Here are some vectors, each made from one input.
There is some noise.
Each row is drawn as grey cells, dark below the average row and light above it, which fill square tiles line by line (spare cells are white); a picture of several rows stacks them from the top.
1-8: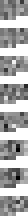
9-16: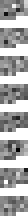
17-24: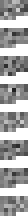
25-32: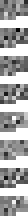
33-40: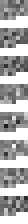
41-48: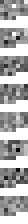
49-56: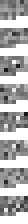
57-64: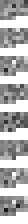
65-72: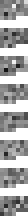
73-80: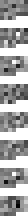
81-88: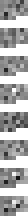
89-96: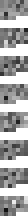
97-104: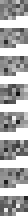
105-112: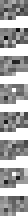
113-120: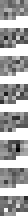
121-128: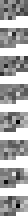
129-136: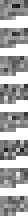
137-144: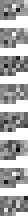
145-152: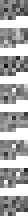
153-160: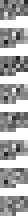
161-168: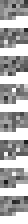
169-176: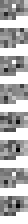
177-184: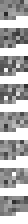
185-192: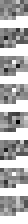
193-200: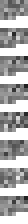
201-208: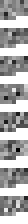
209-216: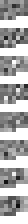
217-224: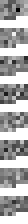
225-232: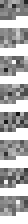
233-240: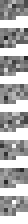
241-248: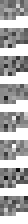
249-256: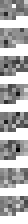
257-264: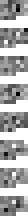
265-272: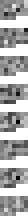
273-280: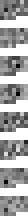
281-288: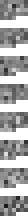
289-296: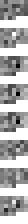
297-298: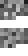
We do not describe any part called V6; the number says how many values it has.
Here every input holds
a point on a 10-point line, together with either four true/false values, or a value of V6.
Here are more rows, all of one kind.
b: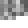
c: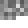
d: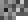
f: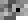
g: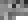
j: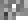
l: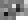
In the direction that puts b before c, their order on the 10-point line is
d, g, b, c, j, l, f.
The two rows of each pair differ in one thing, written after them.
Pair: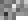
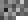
the place on the 10-point line
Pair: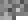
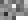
the place on the 10-point line
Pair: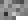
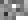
the place on the 10-point line
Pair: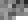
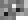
the place on the 10-point line
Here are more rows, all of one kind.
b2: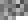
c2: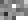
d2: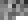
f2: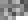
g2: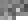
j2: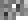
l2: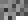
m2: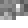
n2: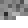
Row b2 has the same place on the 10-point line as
f2, g2 and m2.
